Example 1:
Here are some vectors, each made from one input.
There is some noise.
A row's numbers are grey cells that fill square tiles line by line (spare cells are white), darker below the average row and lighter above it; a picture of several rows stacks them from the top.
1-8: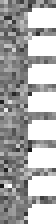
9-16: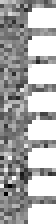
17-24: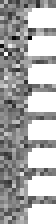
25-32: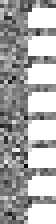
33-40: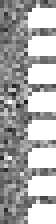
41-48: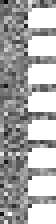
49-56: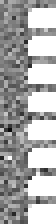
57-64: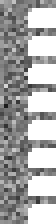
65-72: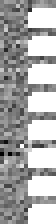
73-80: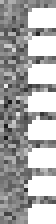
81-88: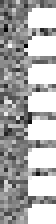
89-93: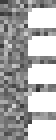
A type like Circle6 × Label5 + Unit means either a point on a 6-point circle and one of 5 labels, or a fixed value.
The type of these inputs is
Line5.
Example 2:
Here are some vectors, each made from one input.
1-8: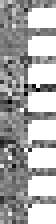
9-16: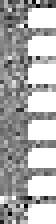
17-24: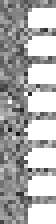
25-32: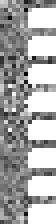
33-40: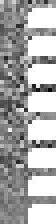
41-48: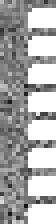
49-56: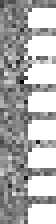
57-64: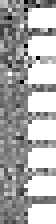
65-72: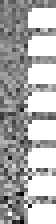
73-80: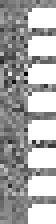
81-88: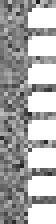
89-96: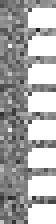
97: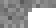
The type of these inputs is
Line9.
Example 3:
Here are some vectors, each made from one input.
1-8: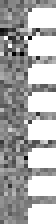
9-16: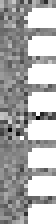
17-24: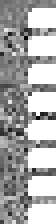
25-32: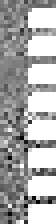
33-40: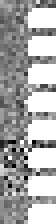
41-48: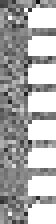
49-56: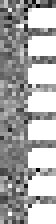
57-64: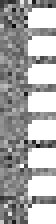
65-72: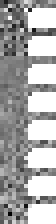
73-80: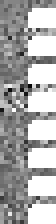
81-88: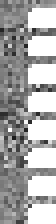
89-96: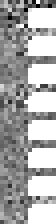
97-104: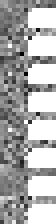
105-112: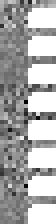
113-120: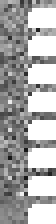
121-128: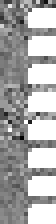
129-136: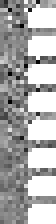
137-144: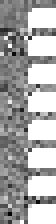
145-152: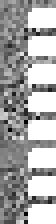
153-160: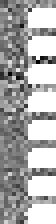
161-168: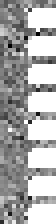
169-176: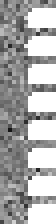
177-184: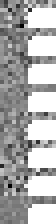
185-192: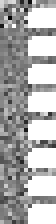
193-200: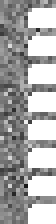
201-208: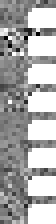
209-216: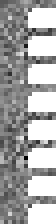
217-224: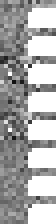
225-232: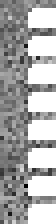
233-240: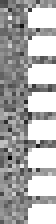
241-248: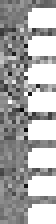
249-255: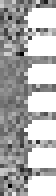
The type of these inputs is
Label7.
